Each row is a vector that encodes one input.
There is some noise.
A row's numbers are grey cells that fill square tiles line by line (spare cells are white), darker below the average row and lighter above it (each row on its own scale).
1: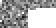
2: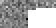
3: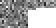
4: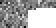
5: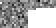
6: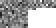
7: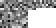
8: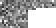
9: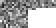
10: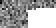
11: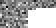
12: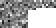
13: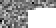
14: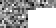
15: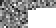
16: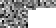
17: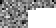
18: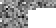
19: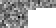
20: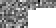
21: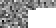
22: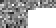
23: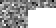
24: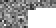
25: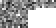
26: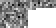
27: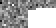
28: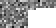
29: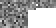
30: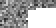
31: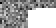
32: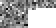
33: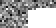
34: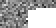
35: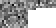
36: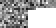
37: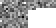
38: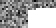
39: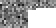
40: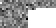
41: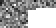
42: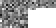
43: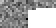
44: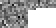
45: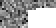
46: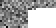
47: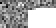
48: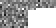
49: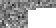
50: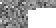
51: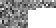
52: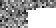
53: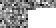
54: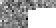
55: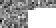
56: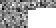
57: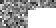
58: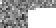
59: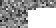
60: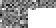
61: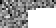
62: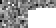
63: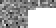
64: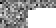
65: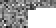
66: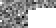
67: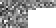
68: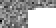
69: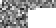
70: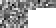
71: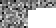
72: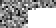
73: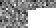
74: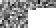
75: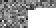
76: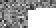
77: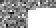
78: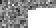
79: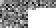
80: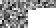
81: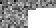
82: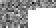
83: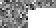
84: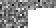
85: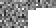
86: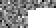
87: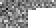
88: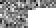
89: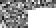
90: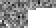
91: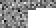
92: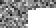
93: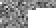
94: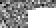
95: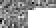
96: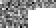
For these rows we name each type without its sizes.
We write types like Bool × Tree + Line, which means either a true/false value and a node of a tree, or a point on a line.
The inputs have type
Bool × (Label + Line).
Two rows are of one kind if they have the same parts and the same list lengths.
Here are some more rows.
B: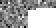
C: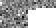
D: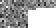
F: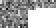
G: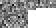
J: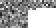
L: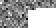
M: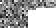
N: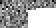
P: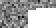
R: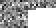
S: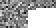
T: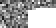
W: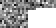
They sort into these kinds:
B, C, D, F, J, L, M, R, T, W
G, N, P, S

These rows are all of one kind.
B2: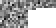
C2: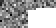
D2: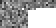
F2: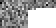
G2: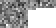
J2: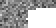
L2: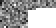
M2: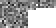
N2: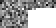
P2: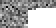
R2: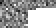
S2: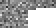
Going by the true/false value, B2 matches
G2 and M2.
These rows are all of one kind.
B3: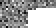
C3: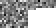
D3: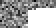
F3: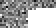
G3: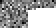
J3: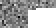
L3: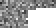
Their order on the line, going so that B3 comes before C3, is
L3, F3, D3, B3, J3, G3, C3.
